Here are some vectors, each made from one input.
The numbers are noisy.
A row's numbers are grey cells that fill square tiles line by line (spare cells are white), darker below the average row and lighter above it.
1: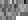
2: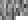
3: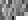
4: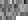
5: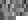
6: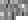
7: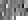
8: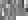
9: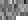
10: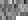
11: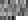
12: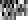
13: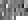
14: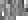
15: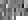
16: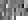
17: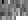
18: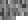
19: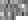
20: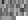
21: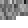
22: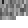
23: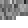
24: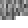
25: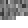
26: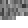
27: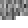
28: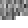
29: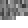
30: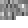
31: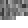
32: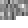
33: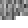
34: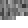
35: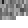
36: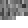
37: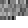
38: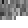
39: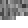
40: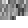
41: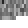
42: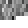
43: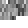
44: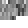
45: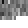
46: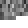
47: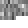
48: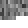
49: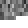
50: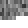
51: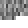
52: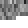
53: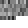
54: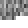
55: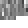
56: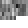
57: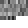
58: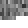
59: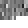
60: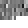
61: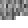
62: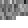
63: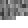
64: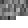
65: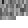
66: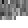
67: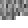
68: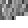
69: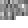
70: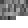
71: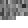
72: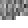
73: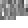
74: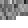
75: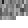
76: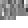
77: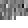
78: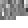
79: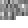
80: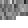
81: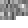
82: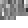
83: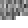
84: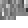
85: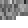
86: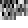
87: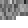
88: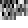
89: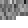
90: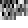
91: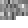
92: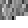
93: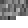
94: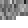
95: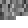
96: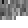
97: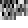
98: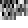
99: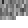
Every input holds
either a fixed value, or one of 7 labels and a true/false value.
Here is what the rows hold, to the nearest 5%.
About 5% of them hold a fixed value. The rest hold one of 7 labels and a true/false value.
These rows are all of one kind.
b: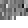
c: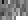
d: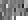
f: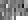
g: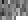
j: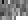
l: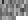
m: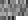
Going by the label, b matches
d and f.
